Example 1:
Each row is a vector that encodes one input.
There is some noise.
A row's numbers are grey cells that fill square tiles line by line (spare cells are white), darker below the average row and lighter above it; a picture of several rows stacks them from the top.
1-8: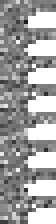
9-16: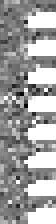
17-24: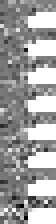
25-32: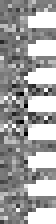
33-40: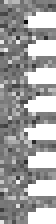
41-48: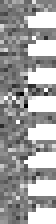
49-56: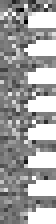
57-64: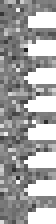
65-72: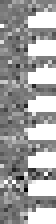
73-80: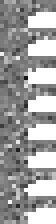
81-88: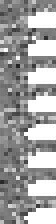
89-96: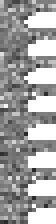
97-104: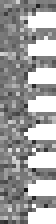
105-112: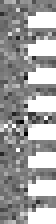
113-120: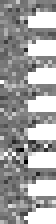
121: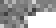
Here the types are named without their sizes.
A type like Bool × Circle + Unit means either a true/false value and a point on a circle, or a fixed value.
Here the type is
List(Circle).
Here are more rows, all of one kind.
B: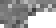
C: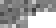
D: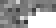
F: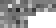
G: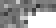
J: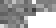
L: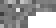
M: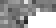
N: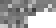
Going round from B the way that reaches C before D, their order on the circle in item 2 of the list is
B, F, N, J, G, C, L, D, M.
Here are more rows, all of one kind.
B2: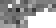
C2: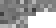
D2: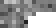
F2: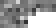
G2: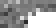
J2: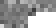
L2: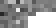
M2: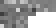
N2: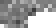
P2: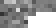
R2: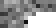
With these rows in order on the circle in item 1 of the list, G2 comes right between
F2 and R2.
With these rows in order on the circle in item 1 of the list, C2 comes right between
B2 and N2.
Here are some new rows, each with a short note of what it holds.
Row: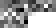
the empty list
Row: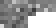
a list of two items
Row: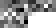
the empty list
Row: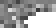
a list of one item
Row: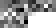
the empty list
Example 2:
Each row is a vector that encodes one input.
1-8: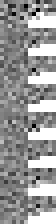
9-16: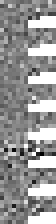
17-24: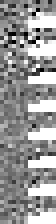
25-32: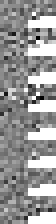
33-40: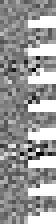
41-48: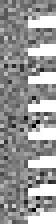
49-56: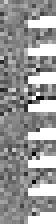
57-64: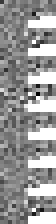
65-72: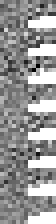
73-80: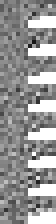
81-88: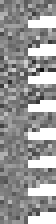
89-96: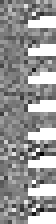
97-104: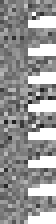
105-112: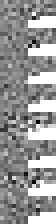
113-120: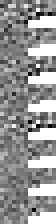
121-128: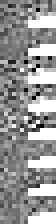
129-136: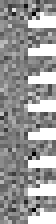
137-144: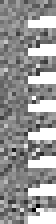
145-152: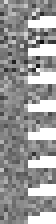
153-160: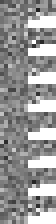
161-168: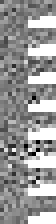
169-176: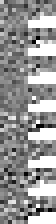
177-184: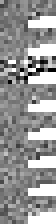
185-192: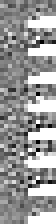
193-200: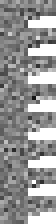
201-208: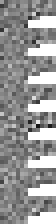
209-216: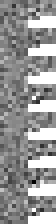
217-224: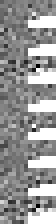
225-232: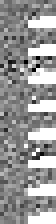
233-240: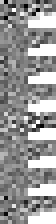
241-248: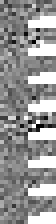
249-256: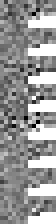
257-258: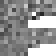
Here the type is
Bool × Label12.
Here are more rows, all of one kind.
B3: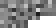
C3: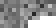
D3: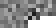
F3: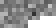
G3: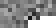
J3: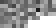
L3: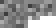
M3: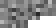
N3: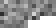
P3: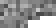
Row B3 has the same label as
L3 and M3.
